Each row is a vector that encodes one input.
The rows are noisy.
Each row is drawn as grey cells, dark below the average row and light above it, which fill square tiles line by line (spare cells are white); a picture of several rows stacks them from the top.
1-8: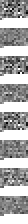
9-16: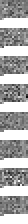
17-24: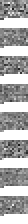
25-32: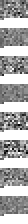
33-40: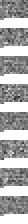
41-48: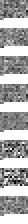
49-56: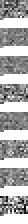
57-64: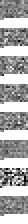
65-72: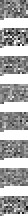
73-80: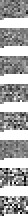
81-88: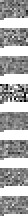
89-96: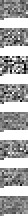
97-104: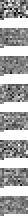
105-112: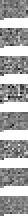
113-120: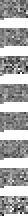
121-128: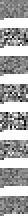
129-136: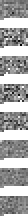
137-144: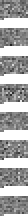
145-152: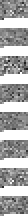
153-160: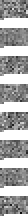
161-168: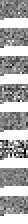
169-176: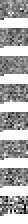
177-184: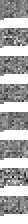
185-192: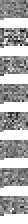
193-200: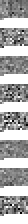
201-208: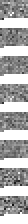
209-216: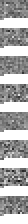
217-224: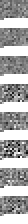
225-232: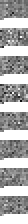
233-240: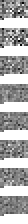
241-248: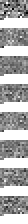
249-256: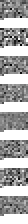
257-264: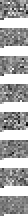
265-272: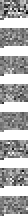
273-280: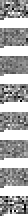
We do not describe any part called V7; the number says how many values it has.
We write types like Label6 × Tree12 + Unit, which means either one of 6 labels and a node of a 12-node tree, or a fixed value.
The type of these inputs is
List3(Bool × V7).
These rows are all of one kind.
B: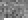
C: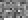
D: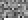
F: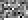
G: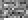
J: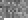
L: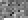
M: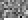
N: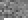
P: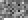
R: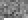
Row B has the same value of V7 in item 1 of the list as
C, N and R.
